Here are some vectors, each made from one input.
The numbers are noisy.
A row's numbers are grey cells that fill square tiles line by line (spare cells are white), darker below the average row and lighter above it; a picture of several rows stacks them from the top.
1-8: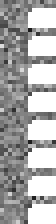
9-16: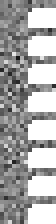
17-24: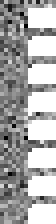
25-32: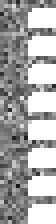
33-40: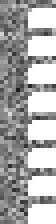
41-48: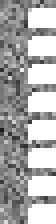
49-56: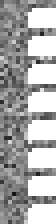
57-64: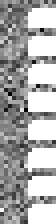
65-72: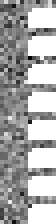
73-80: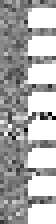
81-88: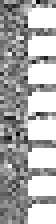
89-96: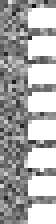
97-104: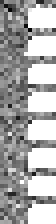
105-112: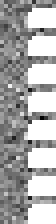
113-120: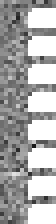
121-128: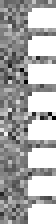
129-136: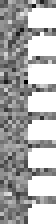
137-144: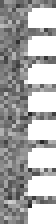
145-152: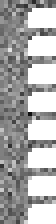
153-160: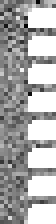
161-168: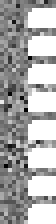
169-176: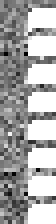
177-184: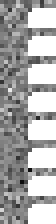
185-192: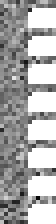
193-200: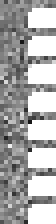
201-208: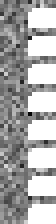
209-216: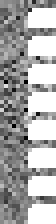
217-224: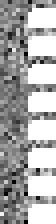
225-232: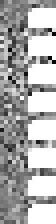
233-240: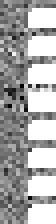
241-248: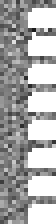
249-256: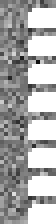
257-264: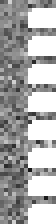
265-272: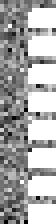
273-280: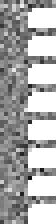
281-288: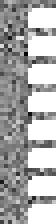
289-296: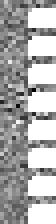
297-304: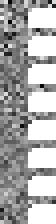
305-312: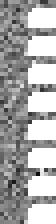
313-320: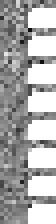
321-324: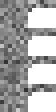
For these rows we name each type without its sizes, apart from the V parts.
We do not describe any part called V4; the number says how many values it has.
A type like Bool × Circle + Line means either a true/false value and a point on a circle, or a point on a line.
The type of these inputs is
List(Bool × Bool × Bool × V4).
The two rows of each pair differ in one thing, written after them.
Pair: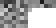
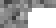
the value of V4 in item 1 of the list
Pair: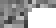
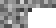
the value of V4 in item 2 of the list
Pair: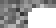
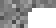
one of the three true/false values in item 2 of the list
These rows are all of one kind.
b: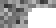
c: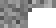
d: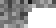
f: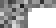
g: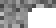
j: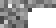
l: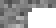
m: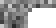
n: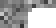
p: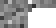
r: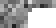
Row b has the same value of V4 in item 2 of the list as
d, m, n and r.
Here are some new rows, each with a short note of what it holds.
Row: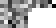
the empty list
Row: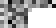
the empty list
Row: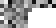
the empty list
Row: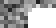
a list of one item
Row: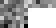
a list of one item
